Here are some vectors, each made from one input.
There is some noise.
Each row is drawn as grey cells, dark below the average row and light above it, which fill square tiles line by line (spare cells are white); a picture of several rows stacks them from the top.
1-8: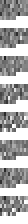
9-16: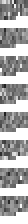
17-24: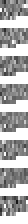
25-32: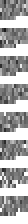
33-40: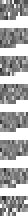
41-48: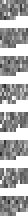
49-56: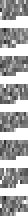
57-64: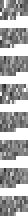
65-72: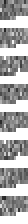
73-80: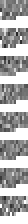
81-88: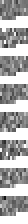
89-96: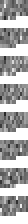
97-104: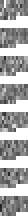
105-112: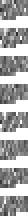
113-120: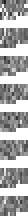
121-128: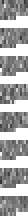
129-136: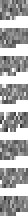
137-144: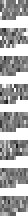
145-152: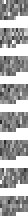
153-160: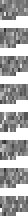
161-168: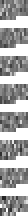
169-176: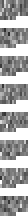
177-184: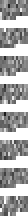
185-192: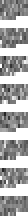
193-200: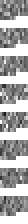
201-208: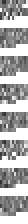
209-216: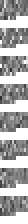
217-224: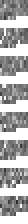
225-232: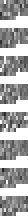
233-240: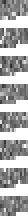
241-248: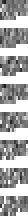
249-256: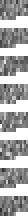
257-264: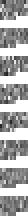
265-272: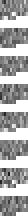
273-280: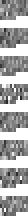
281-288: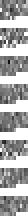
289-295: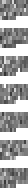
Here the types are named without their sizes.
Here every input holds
either a fixed value, or three true/false values.
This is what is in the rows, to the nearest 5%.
A few of them hold a fixed value. The rest hold three true/false values.
